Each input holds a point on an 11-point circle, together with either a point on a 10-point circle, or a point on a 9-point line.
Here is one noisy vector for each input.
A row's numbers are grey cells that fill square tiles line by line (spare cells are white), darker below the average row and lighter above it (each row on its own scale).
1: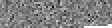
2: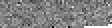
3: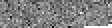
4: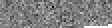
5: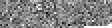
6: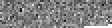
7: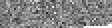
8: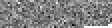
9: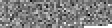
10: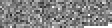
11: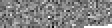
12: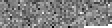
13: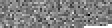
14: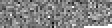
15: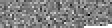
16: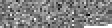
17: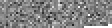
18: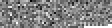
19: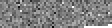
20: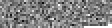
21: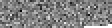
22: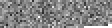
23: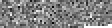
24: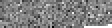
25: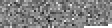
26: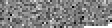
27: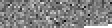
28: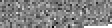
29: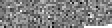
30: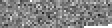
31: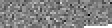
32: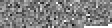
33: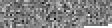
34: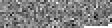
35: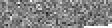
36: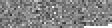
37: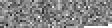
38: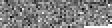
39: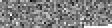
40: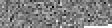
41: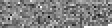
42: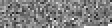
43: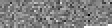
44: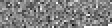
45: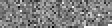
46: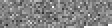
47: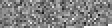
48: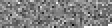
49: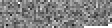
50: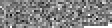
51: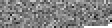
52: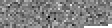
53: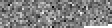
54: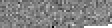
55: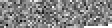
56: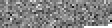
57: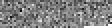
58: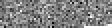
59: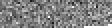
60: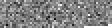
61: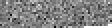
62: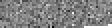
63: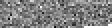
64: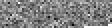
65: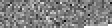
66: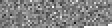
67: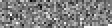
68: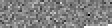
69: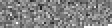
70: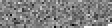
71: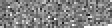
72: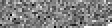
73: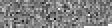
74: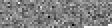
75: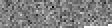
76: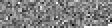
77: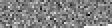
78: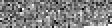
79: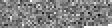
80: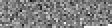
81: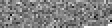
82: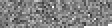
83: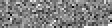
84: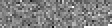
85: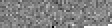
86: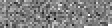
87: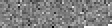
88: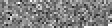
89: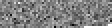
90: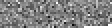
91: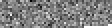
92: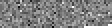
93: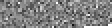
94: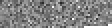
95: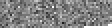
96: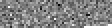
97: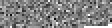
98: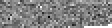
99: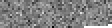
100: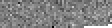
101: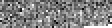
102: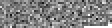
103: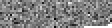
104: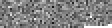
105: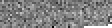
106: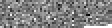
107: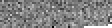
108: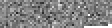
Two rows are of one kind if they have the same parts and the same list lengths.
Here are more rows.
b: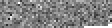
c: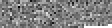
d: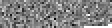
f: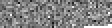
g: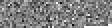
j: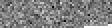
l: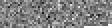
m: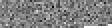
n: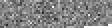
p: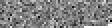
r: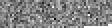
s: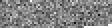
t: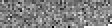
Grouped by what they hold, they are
b, d, g, l, n, p, r, s
c, f, j, m, t

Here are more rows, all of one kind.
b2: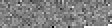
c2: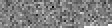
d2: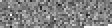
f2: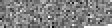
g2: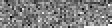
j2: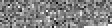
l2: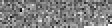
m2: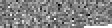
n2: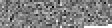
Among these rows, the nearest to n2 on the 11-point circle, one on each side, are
c2 and g2.
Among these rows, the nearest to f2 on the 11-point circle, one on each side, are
c2 and m2.
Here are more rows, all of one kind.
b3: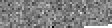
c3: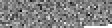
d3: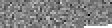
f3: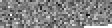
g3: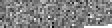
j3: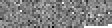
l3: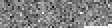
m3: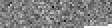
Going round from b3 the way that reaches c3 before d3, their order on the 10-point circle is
b3, j3, g3, f3, c3, d3, m3, l3.
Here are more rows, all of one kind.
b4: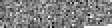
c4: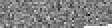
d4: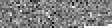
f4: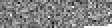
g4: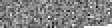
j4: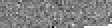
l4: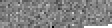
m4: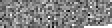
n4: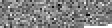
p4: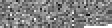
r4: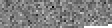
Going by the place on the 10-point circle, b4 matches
d4, f4, g4 and m4.
